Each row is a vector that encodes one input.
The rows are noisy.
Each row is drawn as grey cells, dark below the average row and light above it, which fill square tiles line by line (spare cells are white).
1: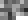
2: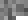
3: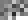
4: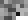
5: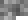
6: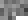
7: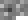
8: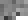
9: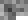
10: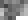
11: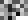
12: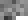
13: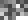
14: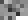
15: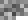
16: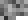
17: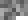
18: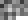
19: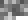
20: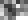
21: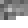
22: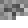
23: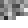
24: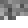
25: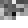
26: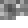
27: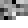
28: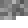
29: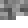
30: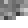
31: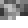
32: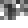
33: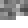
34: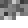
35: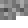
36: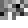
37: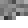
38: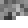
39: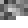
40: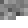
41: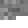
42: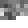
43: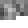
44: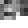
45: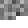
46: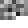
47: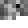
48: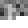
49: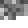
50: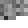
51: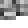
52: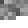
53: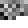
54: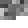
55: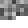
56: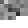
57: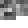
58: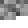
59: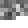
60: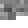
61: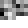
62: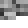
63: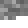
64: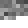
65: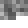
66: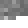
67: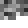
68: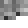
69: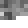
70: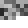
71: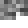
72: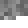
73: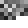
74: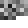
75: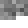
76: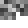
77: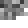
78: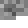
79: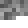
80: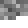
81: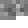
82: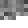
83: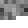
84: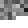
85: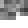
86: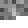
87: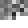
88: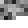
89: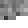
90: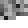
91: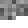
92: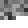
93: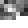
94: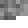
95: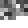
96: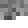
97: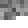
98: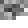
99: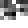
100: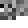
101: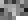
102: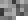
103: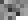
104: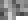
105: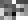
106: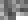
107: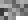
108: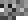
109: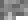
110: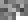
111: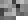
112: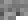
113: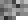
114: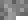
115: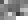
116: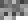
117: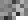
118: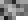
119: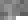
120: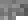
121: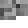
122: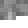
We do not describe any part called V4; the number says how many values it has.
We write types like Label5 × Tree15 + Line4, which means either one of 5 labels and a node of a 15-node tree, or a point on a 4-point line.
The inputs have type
List3(Bool × V4).
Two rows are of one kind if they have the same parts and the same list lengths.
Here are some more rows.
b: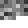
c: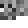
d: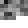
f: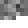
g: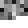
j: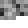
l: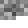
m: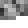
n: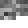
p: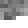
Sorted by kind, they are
b, f, g, j, m, n
c
d, p
l

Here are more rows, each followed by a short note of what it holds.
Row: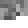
a list of two items
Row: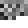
the empty list
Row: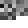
the empty list
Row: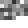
a list of one item
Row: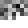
a list of one item
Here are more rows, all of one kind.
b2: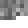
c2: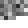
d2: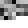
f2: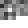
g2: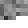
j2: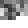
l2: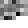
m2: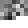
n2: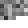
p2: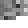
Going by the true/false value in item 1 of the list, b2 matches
j2 and p2.
